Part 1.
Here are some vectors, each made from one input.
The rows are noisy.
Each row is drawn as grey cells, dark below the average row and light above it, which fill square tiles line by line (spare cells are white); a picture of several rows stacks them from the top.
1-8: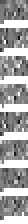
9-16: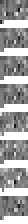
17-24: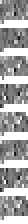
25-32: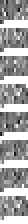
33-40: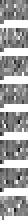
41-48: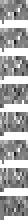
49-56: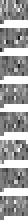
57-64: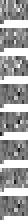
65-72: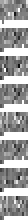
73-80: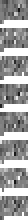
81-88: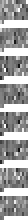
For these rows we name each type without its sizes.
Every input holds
a point on a circle.
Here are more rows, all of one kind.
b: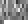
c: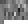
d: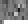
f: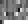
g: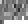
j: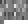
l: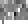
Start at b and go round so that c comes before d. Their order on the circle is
b, j, c, d, f, g, l.
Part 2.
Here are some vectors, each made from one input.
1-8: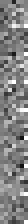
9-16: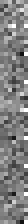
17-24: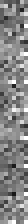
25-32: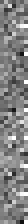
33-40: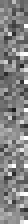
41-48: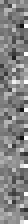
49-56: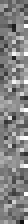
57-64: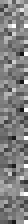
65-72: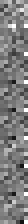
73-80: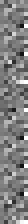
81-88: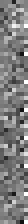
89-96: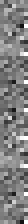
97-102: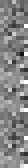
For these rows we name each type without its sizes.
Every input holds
three true/false values.
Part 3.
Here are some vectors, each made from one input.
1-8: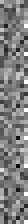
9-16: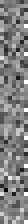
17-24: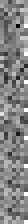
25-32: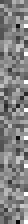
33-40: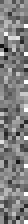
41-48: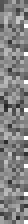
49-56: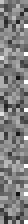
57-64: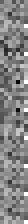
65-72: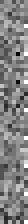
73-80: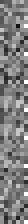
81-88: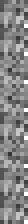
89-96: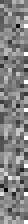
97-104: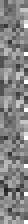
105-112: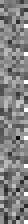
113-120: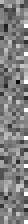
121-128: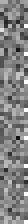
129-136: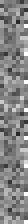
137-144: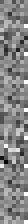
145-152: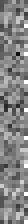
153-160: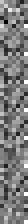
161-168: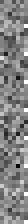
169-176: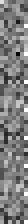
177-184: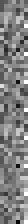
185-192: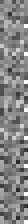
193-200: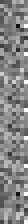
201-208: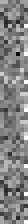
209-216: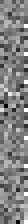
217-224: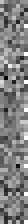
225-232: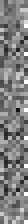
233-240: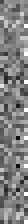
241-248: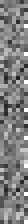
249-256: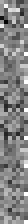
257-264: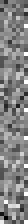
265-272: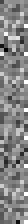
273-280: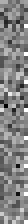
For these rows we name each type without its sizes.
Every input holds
a point on a line.
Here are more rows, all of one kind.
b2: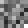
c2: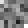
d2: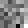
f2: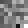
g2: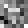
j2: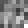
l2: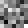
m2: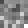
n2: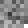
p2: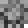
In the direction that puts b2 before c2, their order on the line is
g2, l2, b2, p2, c2, d2, f2, j2, m2, n2.
